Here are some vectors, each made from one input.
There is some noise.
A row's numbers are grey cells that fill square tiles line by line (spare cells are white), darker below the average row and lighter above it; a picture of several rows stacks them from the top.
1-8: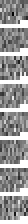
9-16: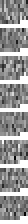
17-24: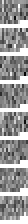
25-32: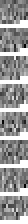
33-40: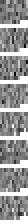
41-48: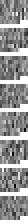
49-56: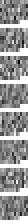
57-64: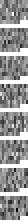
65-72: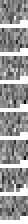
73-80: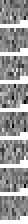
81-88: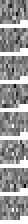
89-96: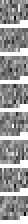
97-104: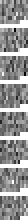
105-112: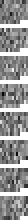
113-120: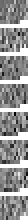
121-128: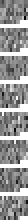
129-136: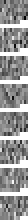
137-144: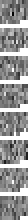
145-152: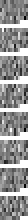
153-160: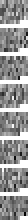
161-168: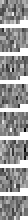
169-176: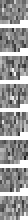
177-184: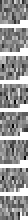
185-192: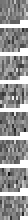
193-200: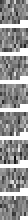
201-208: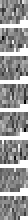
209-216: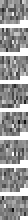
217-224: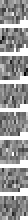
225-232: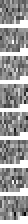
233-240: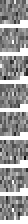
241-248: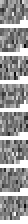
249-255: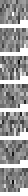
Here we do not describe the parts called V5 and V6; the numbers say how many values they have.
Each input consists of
a point on a 7-point line, together with either a point on a 7-point line and a true/false value, or a value of V5 and a value of V6.
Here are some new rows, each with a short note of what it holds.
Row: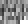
a point on each of two 7-point lines and a true/false value
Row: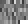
a point on each of two 7-point lines and a true/false value
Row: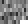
a point on a 7-point line, a value of V5 and a value of V6
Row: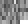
a point on each of two 7-point lines and a true/false value
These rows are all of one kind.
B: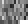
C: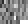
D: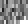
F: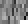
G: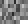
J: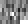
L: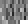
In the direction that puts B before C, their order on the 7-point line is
B, F, L, G, C, J, D.
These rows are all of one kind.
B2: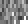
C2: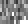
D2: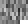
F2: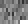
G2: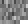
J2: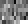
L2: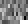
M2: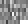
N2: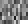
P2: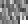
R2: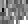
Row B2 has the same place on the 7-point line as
C2, D2, M2 and P2.
